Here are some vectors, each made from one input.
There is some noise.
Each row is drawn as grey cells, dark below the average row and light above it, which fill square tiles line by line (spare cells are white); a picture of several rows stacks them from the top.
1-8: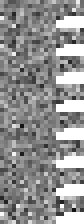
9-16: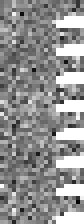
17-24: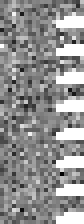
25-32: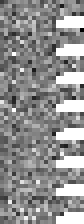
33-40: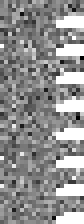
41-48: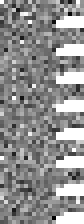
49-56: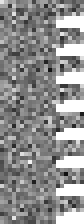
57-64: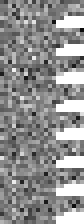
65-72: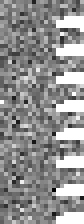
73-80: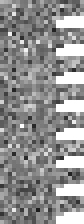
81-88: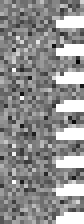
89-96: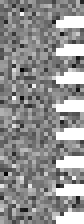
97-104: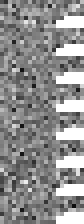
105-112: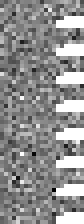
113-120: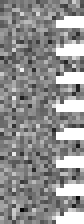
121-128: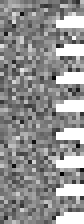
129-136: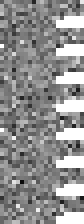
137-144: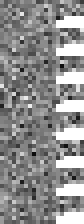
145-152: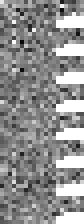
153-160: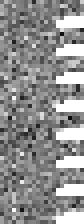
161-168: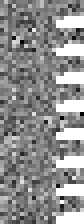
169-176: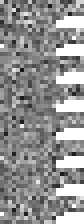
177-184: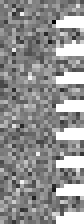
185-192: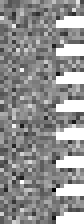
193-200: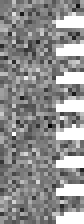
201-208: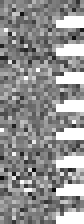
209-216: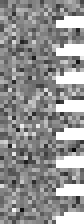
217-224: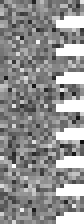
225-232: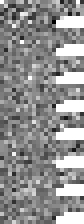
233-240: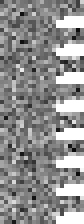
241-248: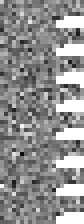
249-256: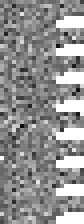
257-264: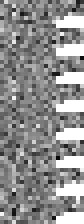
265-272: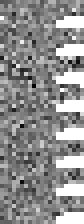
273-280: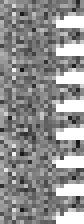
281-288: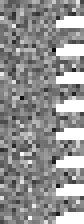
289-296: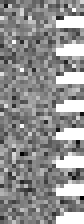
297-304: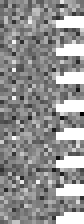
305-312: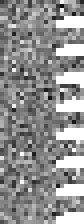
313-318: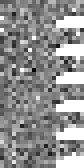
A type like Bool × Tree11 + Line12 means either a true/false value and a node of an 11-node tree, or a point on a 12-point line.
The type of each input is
Circle16 × Circle16 + Line8 × (Tree12 + Unit).
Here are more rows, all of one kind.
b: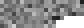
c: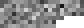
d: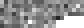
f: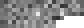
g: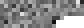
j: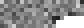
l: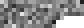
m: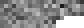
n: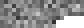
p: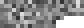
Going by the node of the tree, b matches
f, j, m and n.
